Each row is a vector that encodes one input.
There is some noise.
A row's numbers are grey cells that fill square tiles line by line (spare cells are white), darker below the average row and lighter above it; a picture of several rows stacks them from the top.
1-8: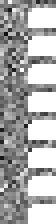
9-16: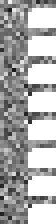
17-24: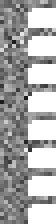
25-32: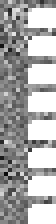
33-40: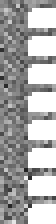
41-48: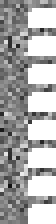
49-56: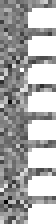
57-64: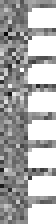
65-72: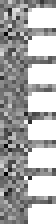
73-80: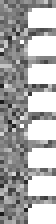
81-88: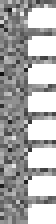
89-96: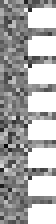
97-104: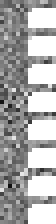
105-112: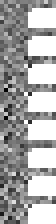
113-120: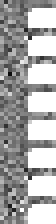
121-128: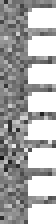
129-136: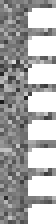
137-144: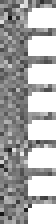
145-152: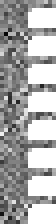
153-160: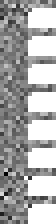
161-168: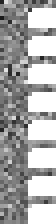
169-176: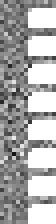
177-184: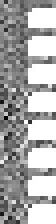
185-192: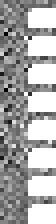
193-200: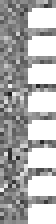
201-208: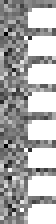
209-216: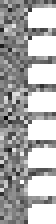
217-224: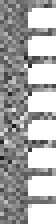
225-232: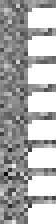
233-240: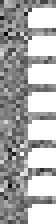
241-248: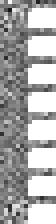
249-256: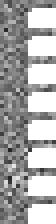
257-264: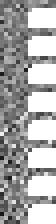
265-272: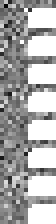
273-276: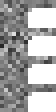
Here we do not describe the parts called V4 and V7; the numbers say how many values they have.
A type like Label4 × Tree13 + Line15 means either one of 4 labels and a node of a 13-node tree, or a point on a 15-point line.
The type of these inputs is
Bool × Bool × Bool + Circle9 + (Circle11 + Unit) × V4 × V7.
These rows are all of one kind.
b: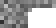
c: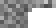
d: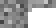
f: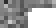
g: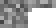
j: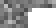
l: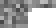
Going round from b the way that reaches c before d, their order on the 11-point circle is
b, g, c, l, d, f, j.
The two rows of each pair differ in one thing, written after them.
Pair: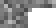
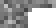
the place on the 11-point circle
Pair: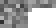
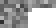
the place on the 11-point circle
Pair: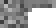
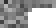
the place on the 11-point circle
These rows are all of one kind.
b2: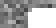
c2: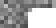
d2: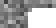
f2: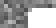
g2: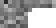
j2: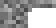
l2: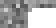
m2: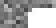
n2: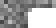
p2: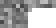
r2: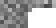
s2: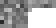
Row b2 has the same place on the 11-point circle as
d2, l2 and p2.
